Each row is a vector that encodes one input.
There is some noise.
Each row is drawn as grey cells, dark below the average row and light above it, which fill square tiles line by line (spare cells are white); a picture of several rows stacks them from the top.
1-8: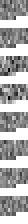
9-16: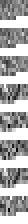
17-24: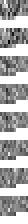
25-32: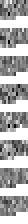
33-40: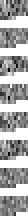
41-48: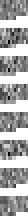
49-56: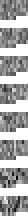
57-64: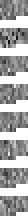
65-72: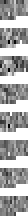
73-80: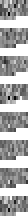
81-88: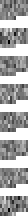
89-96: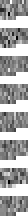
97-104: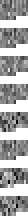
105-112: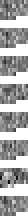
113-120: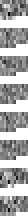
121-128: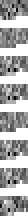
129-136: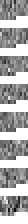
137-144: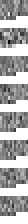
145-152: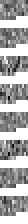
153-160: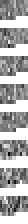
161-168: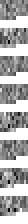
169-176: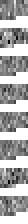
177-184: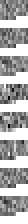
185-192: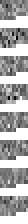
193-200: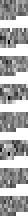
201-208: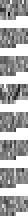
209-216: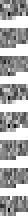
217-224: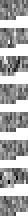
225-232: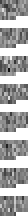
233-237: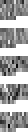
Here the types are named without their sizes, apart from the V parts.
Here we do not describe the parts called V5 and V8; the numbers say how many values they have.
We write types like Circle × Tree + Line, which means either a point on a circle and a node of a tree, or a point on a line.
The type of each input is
Line × (Line + V5) + V8.
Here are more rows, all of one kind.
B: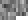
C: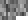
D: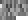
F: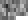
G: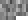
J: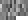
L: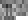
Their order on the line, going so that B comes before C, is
D, J, B, G, C, F, L.
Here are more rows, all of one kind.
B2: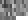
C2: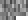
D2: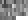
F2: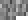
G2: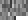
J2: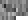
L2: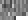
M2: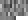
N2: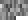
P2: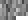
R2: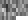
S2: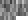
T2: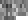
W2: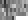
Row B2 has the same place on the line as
D2, T2 and W2.
